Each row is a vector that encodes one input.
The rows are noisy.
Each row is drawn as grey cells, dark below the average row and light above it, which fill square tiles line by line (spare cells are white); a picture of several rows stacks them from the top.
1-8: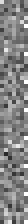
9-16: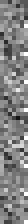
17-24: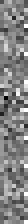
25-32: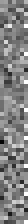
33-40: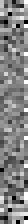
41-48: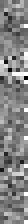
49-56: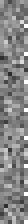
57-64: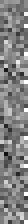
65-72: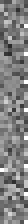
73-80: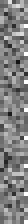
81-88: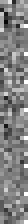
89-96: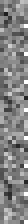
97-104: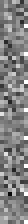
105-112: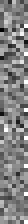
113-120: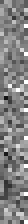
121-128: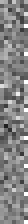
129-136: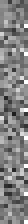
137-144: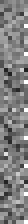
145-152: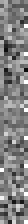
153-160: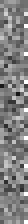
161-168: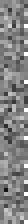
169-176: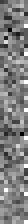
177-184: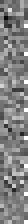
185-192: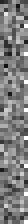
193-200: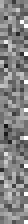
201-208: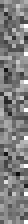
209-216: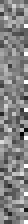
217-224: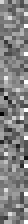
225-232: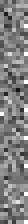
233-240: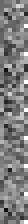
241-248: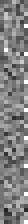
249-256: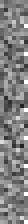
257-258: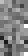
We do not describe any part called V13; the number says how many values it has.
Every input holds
a list of up to two items, each a true/false value and a value of V13.
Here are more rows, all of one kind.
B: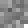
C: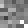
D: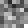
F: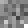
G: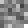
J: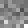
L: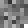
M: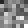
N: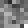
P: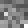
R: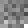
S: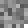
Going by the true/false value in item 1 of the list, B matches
G and S.
